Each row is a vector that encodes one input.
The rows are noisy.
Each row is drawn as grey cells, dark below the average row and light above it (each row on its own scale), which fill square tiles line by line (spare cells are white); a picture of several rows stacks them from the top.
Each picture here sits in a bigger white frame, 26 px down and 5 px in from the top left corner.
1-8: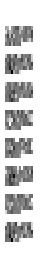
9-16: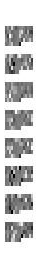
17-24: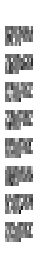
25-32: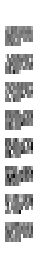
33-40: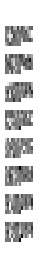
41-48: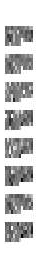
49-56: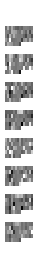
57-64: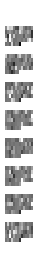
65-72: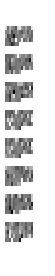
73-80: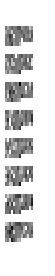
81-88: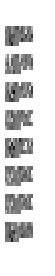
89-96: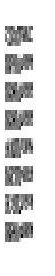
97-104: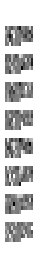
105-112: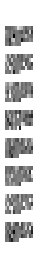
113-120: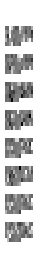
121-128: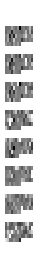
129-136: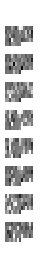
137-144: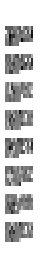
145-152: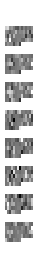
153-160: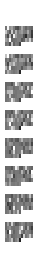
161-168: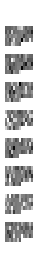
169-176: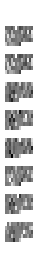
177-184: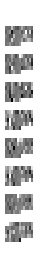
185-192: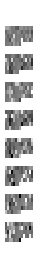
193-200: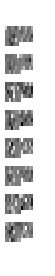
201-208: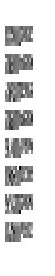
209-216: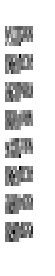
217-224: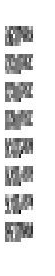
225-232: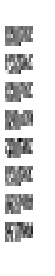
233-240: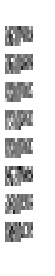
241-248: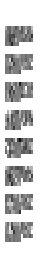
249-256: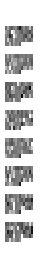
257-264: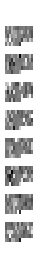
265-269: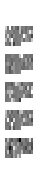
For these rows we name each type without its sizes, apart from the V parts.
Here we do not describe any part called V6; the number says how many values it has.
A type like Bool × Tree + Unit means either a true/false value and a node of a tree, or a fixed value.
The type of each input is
(Bool × Bool × Bool + V6) × Label.
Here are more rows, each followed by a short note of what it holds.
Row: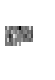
a label and a value of V6
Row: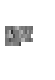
a label and a value of V6
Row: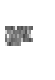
a label and a value of V6
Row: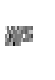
a label and a value of V6
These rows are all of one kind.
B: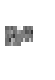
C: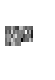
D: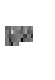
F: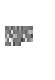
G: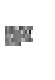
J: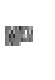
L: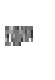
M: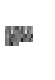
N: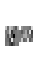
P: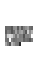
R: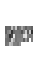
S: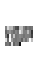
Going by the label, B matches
C, D, M and N.
